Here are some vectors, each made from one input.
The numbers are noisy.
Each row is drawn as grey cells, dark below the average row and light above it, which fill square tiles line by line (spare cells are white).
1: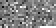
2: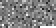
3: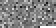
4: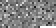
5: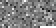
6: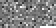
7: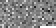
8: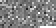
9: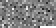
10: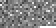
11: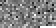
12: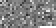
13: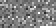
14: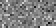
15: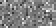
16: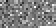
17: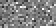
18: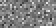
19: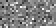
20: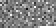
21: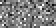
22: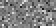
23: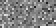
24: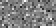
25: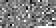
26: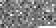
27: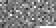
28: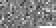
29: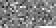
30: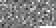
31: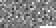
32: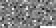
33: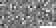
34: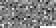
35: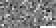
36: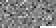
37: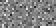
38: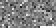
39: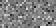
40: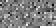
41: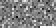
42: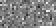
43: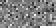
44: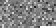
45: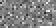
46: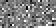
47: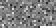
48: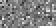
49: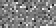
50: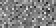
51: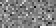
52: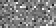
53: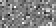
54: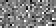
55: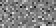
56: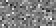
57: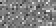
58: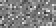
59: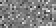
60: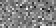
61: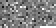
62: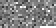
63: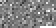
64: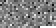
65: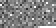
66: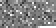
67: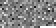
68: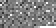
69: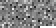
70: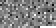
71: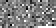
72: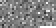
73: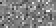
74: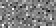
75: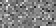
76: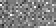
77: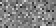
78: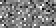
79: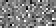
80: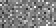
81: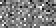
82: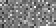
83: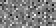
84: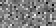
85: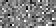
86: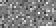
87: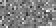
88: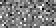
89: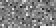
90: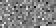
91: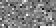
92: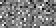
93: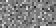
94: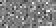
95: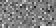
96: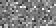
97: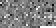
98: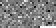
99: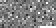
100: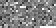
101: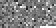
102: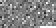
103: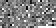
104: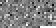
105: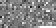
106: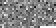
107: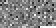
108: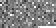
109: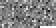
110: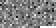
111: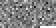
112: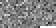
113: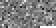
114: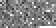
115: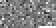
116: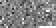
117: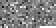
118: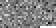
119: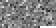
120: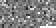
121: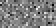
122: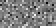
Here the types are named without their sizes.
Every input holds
a true/false value, together with a list of points on a line.
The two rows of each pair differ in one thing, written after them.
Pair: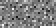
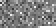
the true/false value
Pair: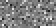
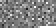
the true/false value
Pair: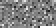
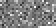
the true/false value
